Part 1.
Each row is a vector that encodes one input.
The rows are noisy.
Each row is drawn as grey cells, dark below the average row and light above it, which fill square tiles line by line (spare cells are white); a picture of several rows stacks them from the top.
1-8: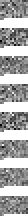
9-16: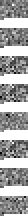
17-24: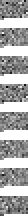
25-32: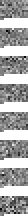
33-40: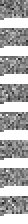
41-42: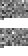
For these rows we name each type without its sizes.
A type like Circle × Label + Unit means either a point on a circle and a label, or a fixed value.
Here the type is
List(Line).
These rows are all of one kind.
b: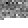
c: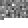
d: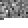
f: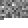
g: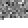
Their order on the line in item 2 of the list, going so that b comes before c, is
b, d, c, f, g.
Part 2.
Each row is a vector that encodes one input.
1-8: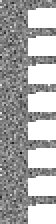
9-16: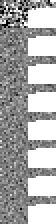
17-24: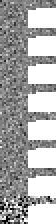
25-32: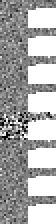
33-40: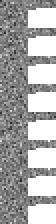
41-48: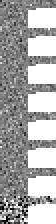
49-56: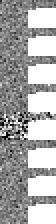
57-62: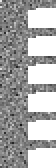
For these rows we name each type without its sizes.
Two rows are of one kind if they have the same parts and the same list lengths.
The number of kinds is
2.
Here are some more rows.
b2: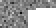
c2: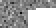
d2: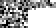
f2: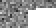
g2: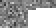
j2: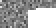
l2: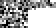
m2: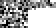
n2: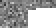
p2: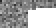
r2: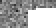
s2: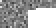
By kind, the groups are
b2, c2, f2, g2, j2, n2, p2, r2, s2
d2, l2, m2

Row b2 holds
a node of a tree and a true/false value.
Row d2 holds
a fixed value.
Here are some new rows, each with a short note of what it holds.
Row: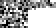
a fixed value
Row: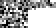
a fixed value
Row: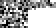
a fixed value
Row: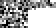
a fixed value
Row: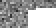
a node of a tree and a true/false value
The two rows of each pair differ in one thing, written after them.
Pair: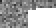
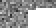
the node of the tree
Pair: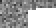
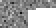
the true/false value
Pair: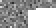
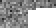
the true/false value
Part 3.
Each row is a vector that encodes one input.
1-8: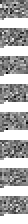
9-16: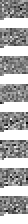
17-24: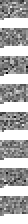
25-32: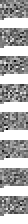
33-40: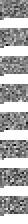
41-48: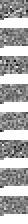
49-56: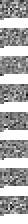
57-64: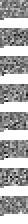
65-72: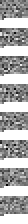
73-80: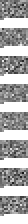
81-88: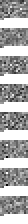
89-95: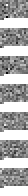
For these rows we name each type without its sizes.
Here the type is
Bool × Bool × Bool × Bool × Line.
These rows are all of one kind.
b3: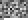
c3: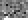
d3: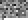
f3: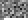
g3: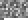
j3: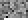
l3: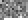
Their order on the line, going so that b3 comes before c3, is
d3, b3, j3, l3, g3, c3, f3.
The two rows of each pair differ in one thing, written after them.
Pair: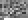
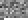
the place on the line
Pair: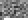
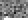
one of the four true/false values
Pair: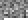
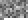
the place on the line
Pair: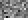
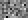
one of the four true/false values
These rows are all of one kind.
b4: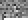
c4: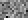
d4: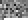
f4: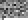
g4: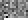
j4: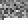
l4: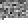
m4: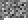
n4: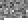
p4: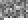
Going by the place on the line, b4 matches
d4, f4, j4 and l4.
